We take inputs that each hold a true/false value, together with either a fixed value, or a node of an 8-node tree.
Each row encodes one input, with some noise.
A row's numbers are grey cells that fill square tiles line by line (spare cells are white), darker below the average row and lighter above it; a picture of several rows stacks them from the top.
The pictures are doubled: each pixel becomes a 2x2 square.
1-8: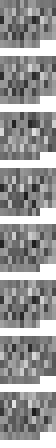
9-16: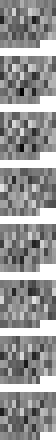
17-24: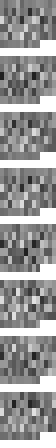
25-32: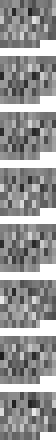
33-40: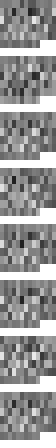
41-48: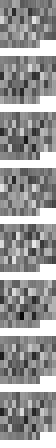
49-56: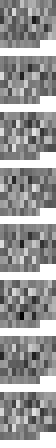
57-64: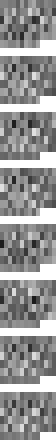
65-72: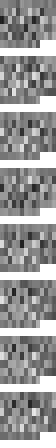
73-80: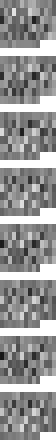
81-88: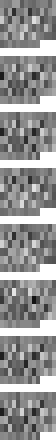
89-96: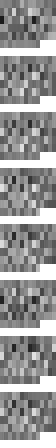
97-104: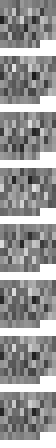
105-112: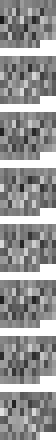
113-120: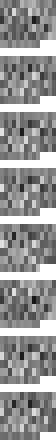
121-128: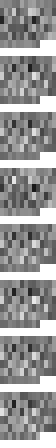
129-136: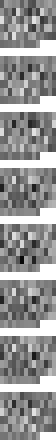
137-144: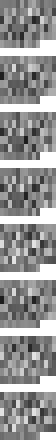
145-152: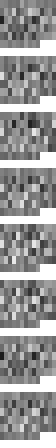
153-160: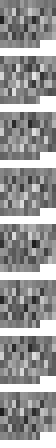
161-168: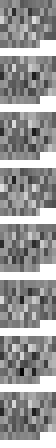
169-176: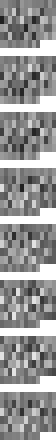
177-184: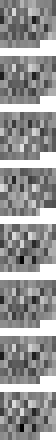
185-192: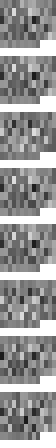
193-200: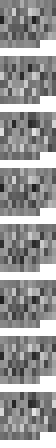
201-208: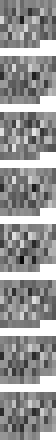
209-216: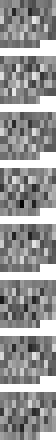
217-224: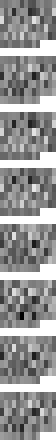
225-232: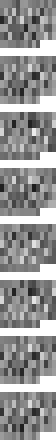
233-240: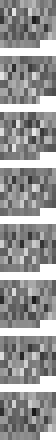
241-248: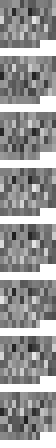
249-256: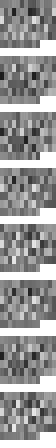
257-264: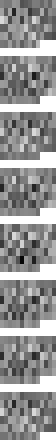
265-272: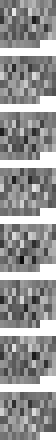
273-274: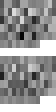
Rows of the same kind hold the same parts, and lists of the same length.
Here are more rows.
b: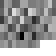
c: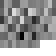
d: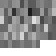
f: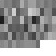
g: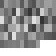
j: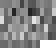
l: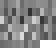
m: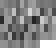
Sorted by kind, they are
b, c, g
d, f, j, l, m

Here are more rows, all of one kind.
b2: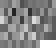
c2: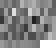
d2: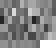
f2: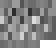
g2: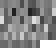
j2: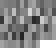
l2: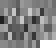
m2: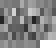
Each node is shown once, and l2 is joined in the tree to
f2 and g2.
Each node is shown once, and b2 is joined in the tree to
f2 and j2.
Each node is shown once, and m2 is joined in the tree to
d2 and f2.
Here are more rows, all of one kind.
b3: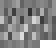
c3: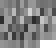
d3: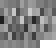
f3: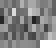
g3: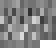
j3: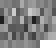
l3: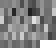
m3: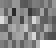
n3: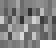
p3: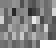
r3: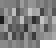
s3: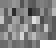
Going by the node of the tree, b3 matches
g3 and j3.
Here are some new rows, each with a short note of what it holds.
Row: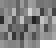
a node of an 8-node tree and a true/false value
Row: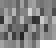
a node of an 8-node tree and a true/false value
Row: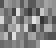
a true/false value
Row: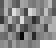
a true/false value
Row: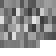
a true/false value
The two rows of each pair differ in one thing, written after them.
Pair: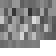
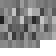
the true/false value
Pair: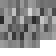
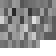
the true/false value
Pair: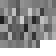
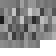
the node of the tree
